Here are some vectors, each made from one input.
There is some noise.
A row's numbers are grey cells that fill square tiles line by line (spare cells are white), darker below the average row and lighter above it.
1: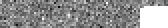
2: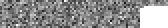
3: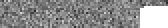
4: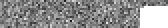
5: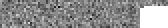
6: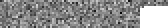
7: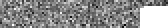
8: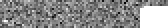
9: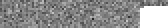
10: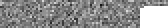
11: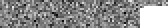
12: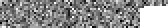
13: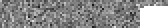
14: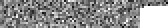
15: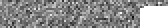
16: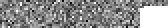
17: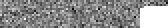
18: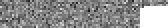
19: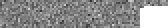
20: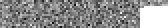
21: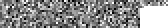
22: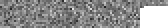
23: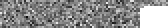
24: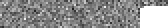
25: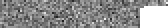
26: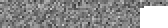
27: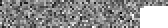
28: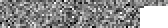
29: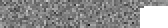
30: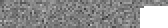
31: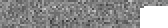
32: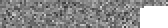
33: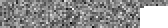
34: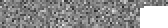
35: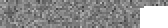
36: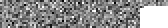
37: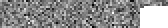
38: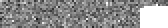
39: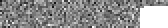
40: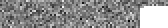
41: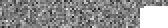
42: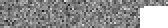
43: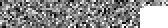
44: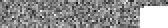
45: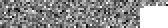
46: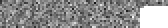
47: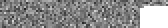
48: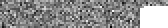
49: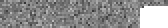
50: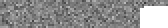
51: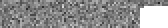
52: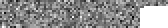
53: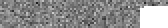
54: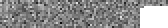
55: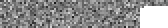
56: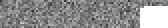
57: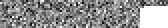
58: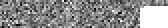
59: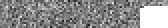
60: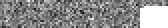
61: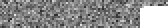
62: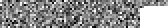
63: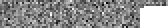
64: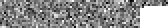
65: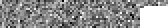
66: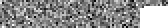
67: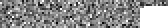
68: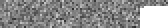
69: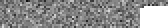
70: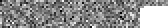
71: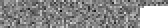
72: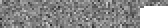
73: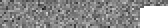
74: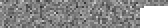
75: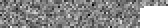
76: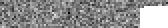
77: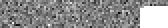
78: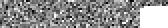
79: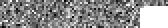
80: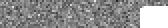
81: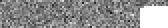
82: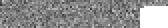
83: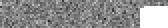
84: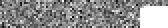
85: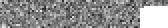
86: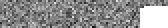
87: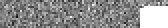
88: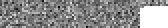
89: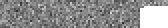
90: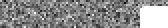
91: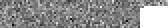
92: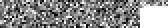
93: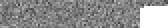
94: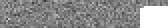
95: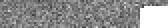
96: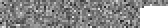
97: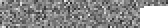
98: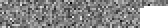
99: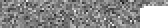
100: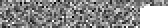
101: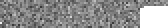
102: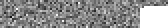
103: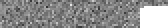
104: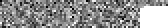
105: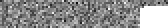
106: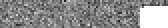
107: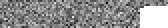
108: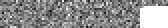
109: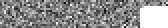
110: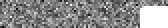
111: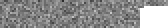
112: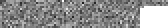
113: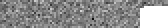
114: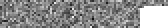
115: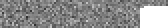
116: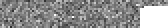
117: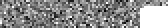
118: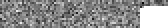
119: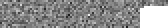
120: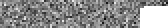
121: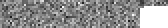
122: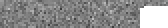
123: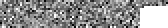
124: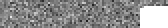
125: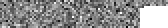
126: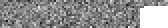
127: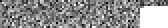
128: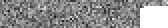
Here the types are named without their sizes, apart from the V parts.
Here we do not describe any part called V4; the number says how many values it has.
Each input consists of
a value of V4, together with either a point on a line, or four true/false values.
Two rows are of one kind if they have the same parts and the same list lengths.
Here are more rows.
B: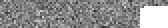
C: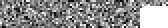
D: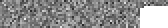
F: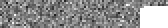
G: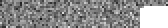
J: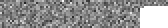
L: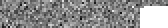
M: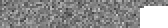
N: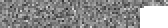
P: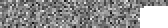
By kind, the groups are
B, C, D, G, J, L, M, N, P
F

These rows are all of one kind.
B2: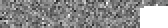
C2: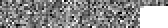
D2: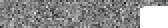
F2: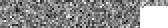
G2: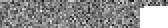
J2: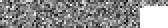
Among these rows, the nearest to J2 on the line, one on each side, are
B2 and F2.
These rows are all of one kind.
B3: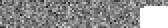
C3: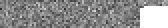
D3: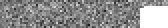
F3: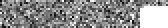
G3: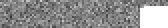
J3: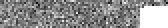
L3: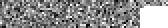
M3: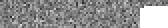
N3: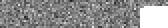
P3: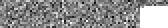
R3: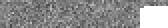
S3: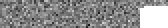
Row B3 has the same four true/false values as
D3 and L3.
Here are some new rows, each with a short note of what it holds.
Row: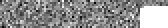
four true/false values and a value of V4
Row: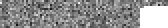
a point on a line and a value of V4
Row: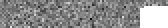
a point on a line and a value of V4
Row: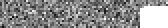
a point on a line and a value of V4
